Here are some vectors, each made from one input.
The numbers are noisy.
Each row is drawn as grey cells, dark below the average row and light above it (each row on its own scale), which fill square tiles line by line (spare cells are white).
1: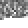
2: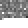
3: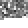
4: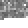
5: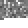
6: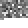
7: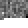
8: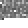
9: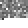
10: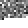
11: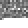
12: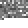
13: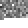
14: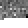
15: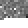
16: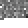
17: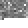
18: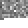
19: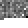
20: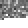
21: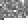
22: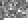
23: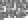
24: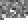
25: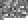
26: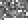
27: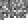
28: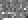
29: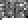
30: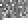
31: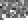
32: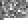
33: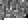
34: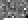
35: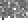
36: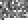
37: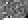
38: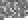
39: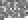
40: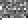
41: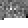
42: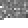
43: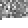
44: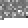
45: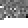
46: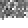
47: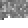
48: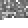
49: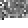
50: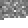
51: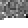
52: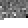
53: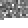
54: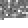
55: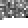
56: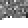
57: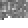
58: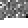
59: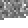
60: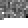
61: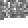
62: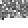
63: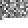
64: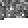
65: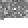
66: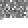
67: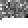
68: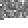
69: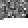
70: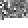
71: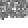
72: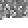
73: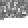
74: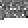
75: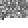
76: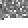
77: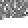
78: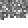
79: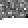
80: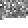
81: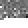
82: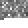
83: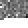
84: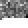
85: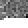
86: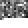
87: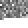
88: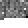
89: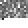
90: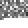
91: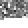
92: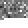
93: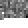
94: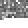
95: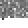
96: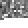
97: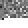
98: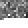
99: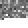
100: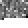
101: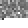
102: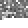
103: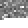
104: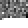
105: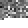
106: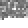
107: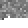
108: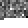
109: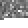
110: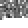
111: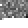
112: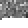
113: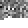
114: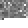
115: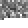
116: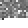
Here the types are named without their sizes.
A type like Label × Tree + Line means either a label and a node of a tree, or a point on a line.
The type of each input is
Bool × Circle + Label.
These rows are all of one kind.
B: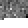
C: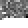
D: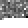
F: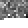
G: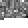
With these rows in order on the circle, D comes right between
F and G.
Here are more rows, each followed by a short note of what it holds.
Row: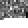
a point on a circle and a true/false value
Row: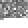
a label
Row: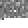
a label
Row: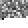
a label
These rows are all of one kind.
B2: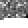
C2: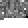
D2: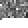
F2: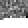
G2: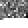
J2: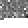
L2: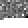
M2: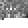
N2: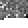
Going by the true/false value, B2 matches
F2, L2 and M2.
